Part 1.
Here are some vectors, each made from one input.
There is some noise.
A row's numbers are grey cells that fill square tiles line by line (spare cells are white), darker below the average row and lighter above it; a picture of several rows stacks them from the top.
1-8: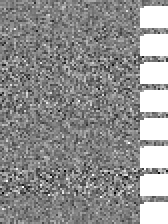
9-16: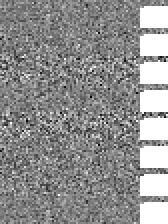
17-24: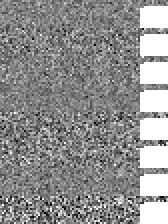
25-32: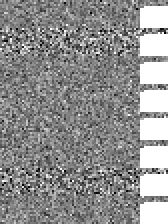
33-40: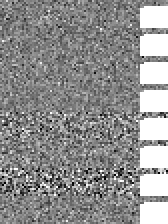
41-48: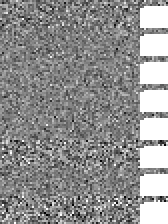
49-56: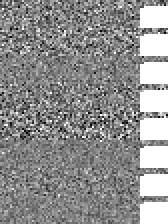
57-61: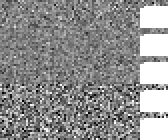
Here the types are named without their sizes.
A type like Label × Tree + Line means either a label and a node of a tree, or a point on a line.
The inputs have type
Label + Tree.
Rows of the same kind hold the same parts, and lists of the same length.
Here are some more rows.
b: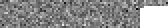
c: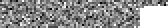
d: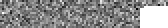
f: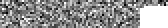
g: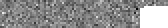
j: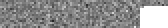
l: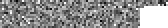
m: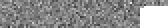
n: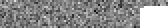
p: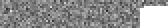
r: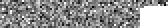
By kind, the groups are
b, d, g
c, f, j, l, m, n, p, r

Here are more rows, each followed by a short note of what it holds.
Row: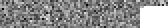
a label
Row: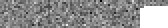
a node of a tree
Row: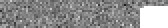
a label
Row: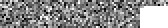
a label
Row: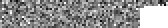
a label
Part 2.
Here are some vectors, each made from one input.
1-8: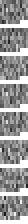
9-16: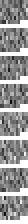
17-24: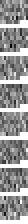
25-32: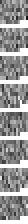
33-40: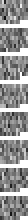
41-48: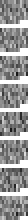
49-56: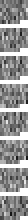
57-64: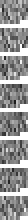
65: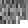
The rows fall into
2 kinds.
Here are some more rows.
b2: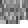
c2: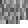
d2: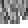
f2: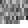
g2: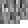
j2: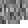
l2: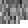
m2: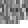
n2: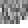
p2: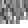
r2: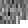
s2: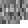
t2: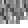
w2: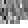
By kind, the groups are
b2, c2, d2, f2, m2, n2, p2, t2, w2
g2, j2, l2, r2, s2

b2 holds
a node of a 7-node tree.
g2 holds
a point on a 6-point line.
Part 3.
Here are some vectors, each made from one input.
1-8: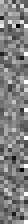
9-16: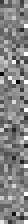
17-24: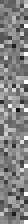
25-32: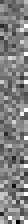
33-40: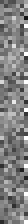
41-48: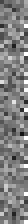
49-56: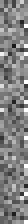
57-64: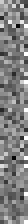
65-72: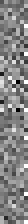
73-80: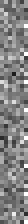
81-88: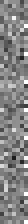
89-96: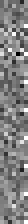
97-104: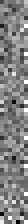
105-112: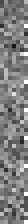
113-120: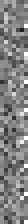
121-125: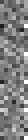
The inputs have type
Bool × Circle11 + Unit.
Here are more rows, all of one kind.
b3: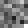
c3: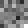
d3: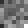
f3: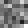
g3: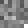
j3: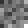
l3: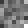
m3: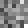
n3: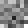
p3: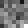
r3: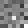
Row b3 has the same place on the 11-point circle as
d3, f3, j3 and l3.
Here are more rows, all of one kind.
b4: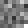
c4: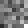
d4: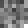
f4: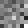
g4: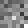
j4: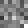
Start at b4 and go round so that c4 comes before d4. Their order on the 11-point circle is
b4, c4, f4, g4, j4, d4.
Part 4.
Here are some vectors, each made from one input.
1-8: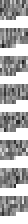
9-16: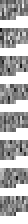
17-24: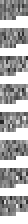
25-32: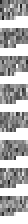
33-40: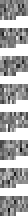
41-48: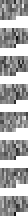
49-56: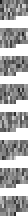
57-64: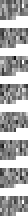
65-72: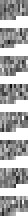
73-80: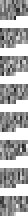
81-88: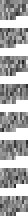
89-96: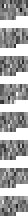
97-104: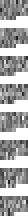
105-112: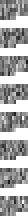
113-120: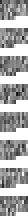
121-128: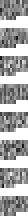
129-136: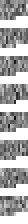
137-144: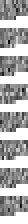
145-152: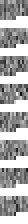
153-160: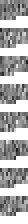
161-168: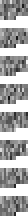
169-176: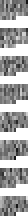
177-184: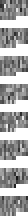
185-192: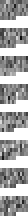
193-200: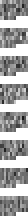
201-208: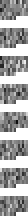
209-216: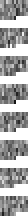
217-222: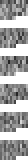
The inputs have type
Label7 × (Tree10 + Unit).
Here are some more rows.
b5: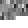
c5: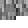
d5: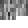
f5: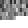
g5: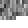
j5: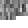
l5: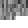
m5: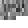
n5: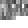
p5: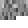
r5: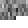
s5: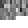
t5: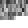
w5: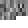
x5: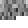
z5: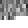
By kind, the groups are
b5, d5, f5, l5, n5, s5, t5, z5
c5, g5, j5, m5, p5, r5, w5, x5

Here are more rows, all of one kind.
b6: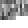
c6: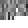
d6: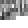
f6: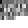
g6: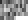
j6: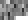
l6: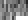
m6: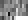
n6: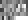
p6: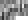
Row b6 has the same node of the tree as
d6, m6 and p6.
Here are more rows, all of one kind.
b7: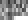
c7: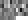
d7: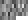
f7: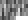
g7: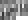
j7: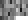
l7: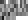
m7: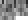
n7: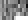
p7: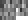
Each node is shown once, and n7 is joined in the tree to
c7 and f7.
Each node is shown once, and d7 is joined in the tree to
m7 and p7.
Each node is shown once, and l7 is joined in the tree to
j7.
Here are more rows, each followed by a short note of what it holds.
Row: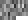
one of 7 labels and a node of a 10-node tree
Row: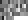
one of 7 labels and a node of a 10-node tree
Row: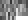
one of 7 labels and a node of a 10-node tree
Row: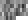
one of 7 labels
